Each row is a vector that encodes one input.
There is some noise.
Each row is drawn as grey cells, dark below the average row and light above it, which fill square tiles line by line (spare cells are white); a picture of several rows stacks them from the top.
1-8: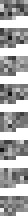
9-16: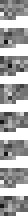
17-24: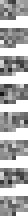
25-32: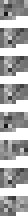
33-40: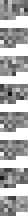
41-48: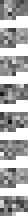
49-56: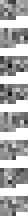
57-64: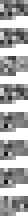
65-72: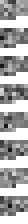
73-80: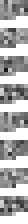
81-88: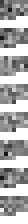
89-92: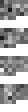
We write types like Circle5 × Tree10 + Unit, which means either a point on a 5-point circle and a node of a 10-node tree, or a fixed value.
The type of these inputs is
Label9.
